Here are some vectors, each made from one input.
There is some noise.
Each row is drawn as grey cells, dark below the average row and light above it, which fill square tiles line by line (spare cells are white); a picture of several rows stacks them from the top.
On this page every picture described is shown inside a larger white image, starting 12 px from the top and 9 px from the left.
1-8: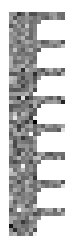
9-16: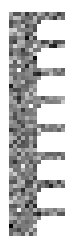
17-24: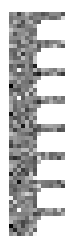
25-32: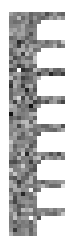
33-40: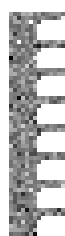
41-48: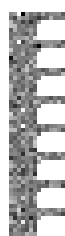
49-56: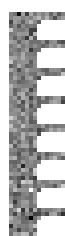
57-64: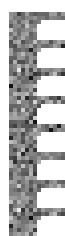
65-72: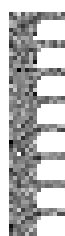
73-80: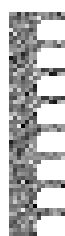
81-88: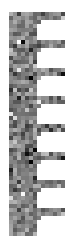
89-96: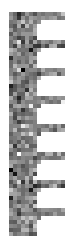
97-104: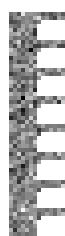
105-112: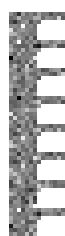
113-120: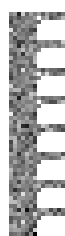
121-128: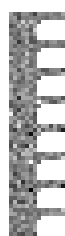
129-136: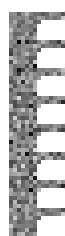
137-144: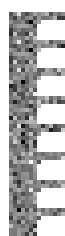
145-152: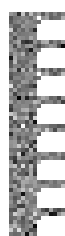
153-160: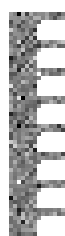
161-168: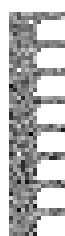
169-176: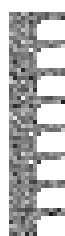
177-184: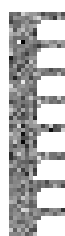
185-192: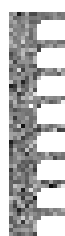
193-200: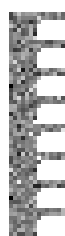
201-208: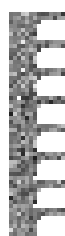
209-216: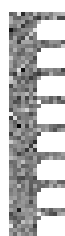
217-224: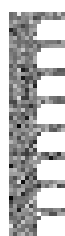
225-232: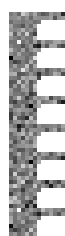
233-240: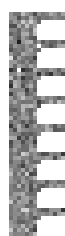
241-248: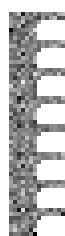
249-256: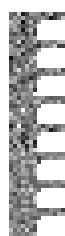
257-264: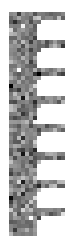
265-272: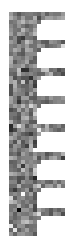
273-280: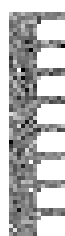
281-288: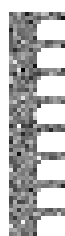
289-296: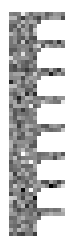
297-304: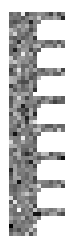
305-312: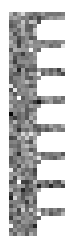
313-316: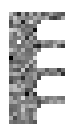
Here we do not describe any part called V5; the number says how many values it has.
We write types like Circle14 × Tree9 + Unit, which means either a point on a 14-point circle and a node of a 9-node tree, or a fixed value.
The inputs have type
Bool × Line8 × V5.
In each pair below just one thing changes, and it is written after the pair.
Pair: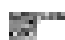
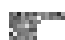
the true/false value
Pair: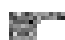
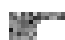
the place on the 8-point line
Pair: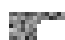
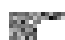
the value of V5
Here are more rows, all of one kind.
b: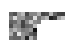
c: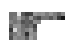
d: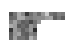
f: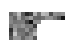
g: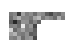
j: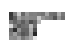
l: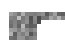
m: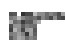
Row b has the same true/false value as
g and l.
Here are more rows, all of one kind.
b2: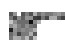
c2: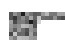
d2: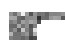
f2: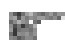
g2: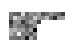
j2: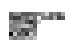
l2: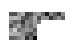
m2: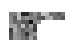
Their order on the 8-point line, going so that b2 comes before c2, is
f2, d2, b2, c2, j2, m2, g2, l2.
